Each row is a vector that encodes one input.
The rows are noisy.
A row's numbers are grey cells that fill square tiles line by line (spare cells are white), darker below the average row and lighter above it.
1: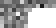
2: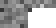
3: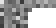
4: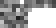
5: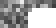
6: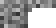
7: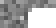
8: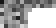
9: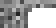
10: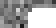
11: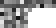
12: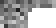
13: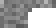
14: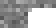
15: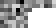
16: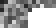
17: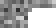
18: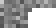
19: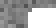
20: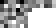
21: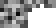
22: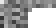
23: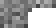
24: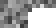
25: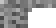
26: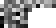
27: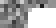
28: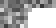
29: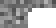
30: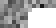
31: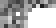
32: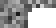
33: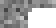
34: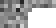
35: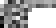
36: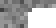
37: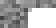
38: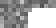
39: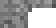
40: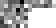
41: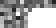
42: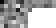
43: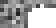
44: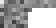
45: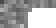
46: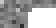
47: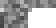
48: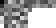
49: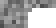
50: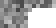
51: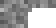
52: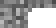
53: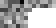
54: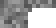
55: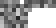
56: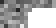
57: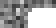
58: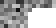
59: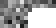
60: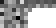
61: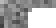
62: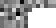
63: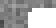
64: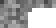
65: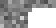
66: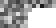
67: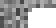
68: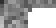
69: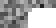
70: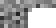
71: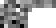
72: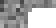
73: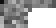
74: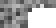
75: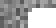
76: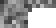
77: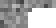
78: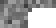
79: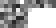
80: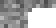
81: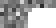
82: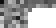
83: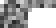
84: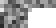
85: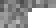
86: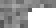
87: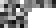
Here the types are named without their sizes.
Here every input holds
a true/false value, together with either a point on a circle, or a fixed value.
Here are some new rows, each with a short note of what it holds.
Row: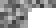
a point on a circle and a true/false value
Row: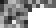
a point on a circle and a true/false value
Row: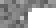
a true/false value
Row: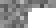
a true/false value
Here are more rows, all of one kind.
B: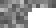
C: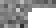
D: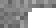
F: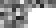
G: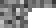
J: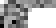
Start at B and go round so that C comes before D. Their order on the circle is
B, J, C, G, D, F.
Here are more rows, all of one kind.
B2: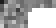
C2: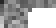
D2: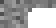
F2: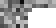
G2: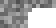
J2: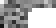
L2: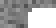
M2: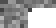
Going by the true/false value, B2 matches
C2 and L2.
